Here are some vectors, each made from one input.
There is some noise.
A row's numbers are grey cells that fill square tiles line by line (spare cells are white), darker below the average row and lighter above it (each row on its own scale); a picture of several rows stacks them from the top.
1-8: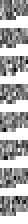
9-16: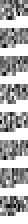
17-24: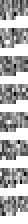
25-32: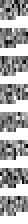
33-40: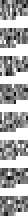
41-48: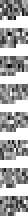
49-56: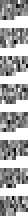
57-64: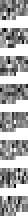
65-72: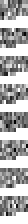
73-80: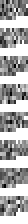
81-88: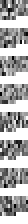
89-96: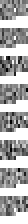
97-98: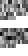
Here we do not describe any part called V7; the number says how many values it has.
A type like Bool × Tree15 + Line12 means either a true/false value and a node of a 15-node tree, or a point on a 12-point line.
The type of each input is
(Bool × Circle5 + Unit) × V7.
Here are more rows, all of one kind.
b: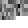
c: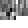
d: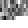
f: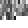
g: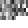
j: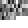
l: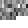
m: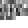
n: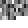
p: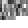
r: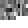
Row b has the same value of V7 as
c, d, j and n.
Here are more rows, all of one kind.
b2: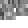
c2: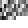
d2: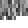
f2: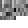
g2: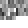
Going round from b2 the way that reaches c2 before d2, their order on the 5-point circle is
b2, c2, g2, f2, d2.
